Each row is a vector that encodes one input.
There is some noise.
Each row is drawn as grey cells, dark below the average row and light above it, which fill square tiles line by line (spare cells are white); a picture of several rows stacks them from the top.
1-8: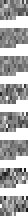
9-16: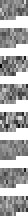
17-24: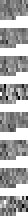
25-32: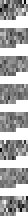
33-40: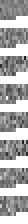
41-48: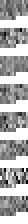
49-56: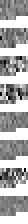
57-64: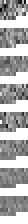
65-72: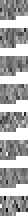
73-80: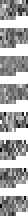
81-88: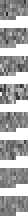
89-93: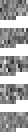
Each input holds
a point on a 5-point line, together with either a point on a 9-point line, or three true/false values.
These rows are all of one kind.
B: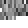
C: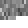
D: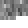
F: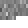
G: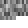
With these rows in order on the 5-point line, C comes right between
B and F.
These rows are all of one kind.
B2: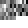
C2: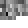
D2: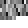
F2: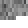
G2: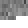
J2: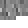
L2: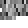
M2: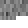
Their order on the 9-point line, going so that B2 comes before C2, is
J2, D2, B2, L2, F2, G2, C2, M2.
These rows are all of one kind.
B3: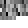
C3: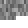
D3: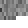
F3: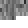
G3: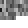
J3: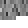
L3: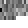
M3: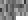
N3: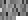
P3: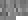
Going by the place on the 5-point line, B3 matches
F3, J3, M3 and N3.
